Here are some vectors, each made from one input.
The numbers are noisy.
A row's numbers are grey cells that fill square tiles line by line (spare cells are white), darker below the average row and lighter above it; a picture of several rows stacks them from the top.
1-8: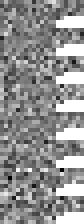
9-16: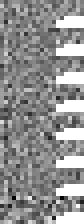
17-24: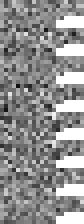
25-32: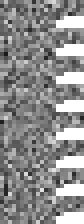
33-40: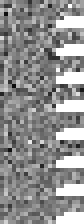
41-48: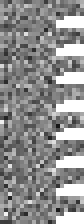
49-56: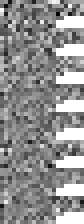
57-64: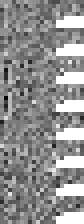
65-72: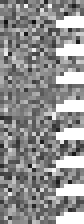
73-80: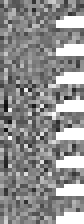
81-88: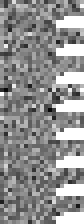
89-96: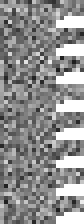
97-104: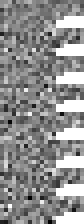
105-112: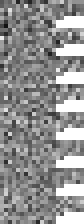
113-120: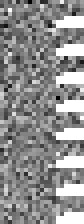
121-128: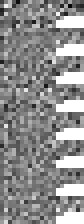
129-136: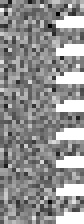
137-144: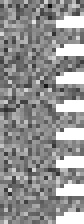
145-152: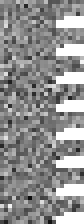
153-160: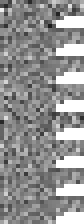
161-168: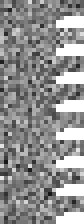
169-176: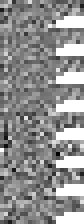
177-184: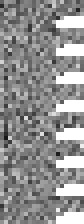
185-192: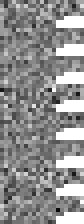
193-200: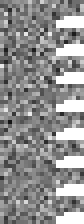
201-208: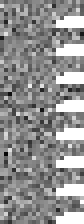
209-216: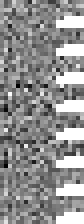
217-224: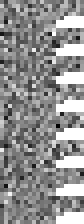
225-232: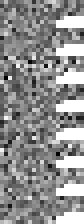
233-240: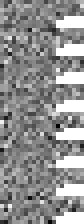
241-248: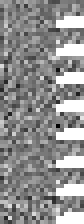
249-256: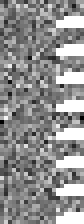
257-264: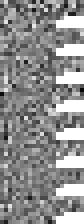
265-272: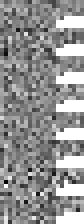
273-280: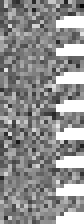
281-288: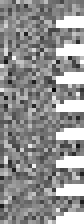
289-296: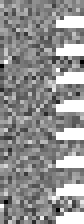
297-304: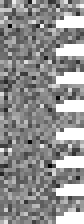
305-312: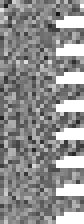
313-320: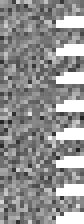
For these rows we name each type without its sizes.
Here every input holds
three true/false values.
